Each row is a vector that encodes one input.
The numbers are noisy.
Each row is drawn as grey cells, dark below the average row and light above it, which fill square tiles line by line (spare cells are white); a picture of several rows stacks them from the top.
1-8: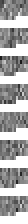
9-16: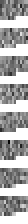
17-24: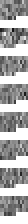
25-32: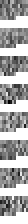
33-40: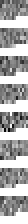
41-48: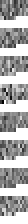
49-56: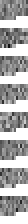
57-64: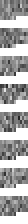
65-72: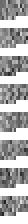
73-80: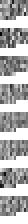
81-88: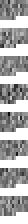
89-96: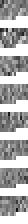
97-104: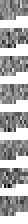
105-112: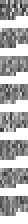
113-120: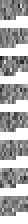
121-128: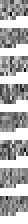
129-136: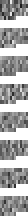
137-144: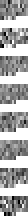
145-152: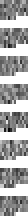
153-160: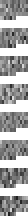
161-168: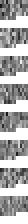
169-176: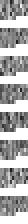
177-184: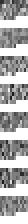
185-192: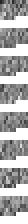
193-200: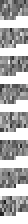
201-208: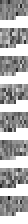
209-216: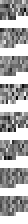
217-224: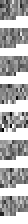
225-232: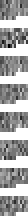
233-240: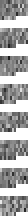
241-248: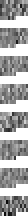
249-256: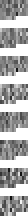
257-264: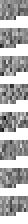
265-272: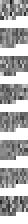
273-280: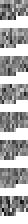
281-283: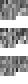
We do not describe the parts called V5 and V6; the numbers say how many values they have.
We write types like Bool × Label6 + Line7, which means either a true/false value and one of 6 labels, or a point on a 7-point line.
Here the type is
(Circle9 + V6) × V5 + List2(Line11).
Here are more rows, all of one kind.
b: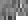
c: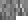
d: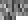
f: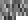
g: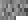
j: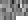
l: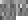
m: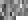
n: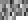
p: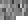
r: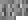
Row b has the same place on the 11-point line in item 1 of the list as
j, n, p and r.
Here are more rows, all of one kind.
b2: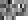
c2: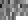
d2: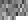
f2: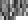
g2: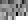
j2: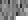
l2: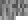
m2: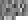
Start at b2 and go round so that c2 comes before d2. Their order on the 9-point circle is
b2, j2, f2, g2, c2, d2, l2, m2.
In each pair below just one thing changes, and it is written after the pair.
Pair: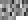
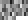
the place on the 11-point line in item 2 of the list
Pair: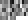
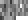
the place on the 11-point line in item 2 of the list
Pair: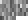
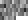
the place on the 11-point line in item 1 of the list
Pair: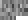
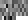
the place on the 11-point line in item 1 of the list
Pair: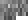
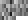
the place on the 11-point line in item 2 of the list
